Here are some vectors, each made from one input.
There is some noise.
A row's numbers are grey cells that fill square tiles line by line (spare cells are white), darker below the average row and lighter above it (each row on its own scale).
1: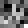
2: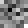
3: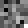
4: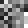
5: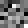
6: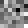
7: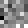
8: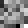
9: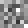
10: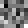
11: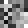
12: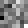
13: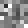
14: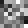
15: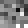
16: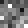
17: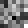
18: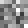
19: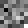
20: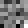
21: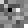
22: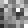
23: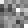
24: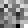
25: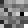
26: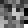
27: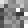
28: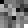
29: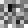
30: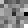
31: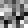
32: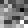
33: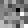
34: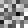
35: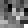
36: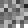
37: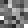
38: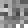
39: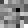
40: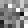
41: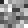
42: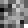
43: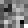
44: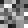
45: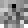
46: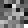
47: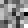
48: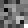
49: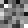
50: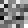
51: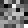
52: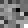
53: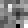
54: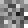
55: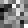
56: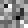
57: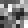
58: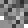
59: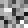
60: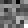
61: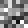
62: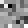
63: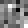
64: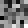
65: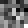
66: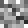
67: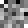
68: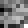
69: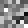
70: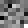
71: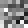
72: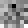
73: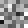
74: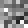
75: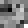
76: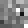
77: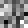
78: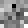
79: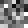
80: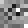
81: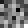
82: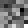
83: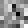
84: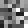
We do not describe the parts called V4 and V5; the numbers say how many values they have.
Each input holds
a value of V4 and a value of V5, together with either a point on a 6-point circle and a true/false value, or a fixed value.
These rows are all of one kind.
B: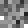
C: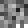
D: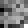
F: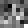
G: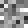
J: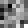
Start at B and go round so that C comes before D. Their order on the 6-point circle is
B, C, G, J, D, F.
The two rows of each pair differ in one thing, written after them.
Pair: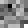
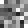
the value of V4
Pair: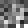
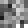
the value of V5
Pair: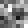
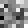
the value of V5
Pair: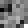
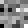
the value of V4
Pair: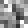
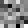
the value of V4
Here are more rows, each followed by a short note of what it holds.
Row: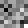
a point on a 6-point circle, a true/false value, a value of V4 and a value of V5
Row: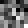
a value of V4 and a value of V5
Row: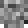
a value of V4 and a value of V5
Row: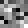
a point on a 6-point circle, a true/false value, a value of V4 and a value of V5
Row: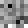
a point on a 6-point circle, a true/false value, a value of V4 and a value of V5
